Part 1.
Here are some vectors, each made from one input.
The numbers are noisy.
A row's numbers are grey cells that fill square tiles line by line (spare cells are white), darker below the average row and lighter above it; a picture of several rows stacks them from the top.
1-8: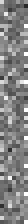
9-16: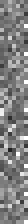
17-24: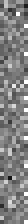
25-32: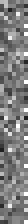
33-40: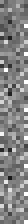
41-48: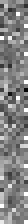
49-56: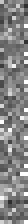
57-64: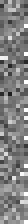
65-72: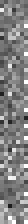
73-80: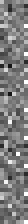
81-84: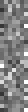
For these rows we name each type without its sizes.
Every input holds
either a fixed value, or three true/false values.
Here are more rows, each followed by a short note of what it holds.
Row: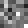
a fixed value
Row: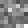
three true/false values
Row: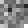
three true/false values
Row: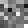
a fixed value
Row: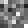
a fixed value
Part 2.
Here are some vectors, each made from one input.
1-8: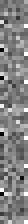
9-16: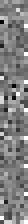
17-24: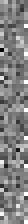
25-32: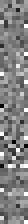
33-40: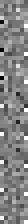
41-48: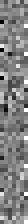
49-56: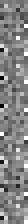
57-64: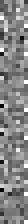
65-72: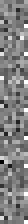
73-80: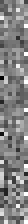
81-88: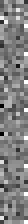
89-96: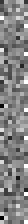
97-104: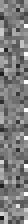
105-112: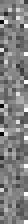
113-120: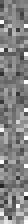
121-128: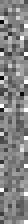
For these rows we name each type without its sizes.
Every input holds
either a fixed value, or three true/false values.
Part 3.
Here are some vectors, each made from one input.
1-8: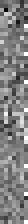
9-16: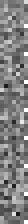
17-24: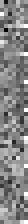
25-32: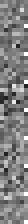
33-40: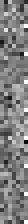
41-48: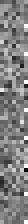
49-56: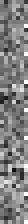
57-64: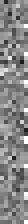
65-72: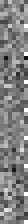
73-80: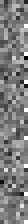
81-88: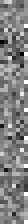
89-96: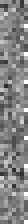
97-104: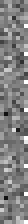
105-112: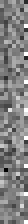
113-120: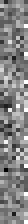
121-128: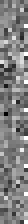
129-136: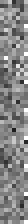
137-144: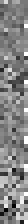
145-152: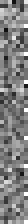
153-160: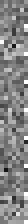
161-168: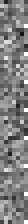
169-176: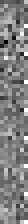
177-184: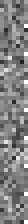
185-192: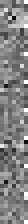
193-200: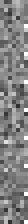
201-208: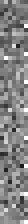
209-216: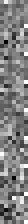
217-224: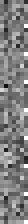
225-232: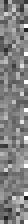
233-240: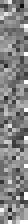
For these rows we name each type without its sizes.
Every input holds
a point on each of two lines.
